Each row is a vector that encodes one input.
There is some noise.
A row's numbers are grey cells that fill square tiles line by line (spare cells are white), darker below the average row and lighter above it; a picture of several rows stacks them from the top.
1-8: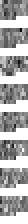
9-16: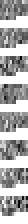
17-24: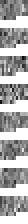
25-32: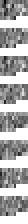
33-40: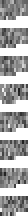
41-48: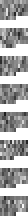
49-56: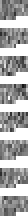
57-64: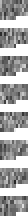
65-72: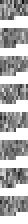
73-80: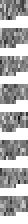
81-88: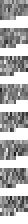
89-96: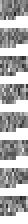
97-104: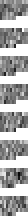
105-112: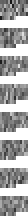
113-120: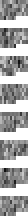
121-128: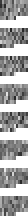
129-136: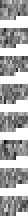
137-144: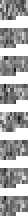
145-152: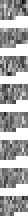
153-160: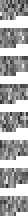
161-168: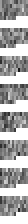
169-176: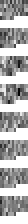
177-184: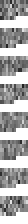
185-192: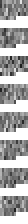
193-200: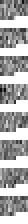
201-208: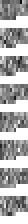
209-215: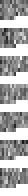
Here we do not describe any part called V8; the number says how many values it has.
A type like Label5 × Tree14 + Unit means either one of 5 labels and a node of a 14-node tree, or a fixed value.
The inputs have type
Bool × (Tree7 + V8) + Line9.
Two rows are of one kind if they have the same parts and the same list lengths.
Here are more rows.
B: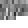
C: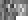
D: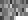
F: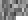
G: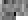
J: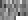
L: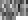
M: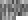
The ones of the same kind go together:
B, F, G, M
C, J
D, L

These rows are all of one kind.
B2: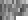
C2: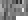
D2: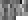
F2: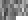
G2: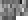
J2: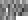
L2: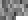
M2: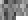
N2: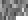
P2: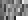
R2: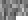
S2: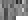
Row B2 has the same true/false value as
J2 and P2.
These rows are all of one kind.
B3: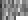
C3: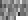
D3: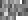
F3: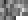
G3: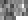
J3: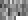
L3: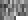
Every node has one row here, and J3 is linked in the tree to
F3 and L3.
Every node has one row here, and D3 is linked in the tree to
B3 and F3.
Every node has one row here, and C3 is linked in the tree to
F3 and G3.
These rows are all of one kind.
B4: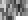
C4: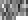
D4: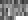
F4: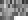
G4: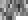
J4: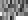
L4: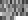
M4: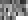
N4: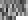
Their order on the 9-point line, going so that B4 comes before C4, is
J4, L4, F4, D4, M4, N4, B4, G4, C4.
